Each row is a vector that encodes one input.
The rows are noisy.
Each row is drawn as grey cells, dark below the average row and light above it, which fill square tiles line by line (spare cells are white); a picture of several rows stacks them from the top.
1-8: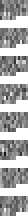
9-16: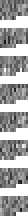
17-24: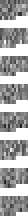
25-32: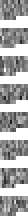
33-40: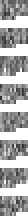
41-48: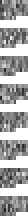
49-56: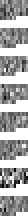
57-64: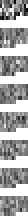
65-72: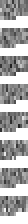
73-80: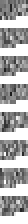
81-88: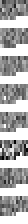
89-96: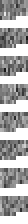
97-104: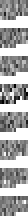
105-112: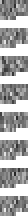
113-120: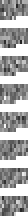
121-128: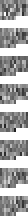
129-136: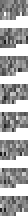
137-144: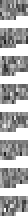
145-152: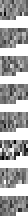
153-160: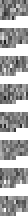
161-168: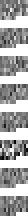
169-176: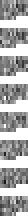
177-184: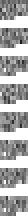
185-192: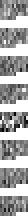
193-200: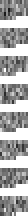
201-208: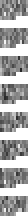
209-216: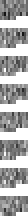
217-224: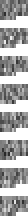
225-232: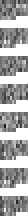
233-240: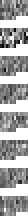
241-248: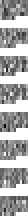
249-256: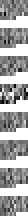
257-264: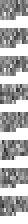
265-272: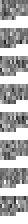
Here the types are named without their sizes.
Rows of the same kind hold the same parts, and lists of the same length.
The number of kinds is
3.
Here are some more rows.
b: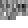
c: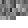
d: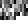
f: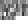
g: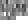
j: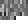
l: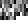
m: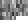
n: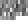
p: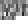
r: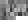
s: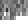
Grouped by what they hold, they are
b, f, g, m, n, p, s
c, j, r
d, l

